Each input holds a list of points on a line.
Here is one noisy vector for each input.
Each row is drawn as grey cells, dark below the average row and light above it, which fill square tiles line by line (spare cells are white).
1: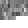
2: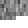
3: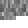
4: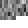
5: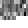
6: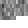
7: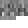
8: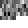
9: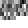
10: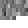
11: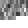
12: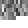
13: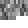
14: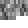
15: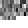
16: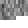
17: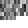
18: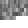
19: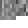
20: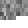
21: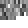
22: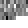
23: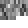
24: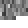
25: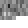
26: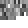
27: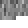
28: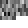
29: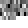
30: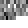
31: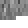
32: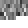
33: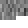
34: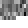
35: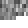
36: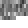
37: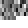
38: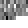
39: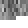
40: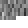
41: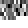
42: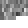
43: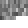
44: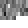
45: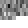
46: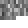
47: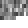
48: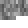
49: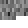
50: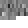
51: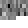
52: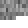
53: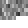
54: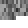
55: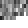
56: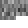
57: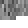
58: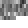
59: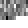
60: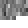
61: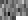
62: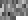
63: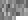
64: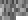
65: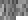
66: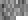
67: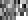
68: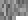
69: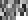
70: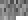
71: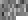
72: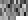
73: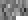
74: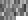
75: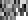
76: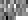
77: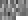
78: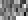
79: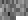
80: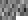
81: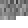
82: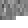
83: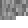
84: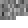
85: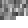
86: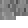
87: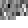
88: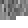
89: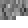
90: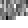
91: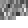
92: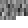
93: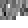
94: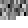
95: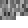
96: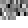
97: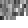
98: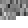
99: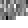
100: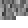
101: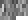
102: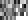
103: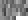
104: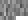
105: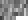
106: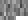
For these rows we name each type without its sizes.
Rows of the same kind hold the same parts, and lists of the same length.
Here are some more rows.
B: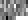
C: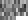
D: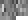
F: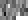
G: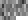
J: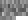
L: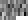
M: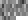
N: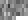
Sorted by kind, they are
B
C, D, J, N
F, G, M
L

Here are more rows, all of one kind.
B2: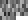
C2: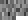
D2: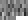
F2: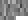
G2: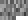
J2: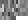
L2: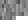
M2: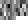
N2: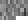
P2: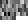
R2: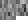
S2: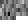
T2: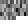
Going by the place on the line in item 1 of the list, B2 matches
C2, G2, P2 and T2.
